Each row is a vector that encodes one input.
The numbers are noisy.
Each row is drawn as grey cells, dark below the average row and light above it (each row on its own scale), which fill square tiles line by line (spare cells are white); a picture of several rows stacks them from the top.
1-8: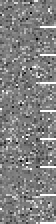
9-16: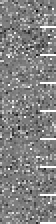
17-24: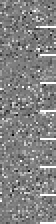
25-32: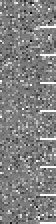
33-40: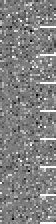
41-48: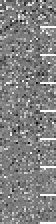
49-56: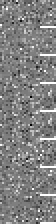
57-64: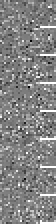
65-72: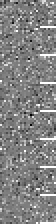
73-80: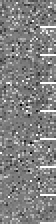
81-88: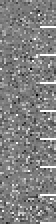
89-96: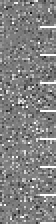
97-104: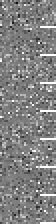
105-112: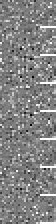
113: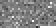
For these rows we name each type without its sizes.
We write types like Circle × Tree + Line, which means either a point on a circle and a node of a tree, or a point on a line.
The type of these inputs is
(Bool × Bool × Bool + Line) × Line.
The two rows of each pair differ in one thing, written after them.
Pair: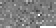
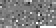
one of the three true/false values
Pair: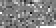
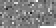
one of the three true/false values
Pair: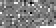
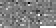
the place on the line
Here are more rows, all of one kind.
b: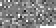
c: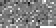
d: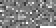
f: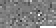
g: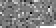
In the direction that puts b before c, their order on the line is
g, b, d, c, f.
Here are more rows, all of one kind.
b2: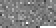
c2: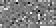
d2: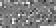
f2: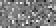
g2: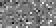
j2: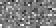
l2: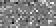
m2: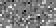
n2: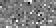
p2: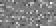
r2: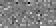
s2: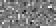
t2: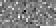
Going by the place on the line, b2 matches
f2, p2, s2 and t2.
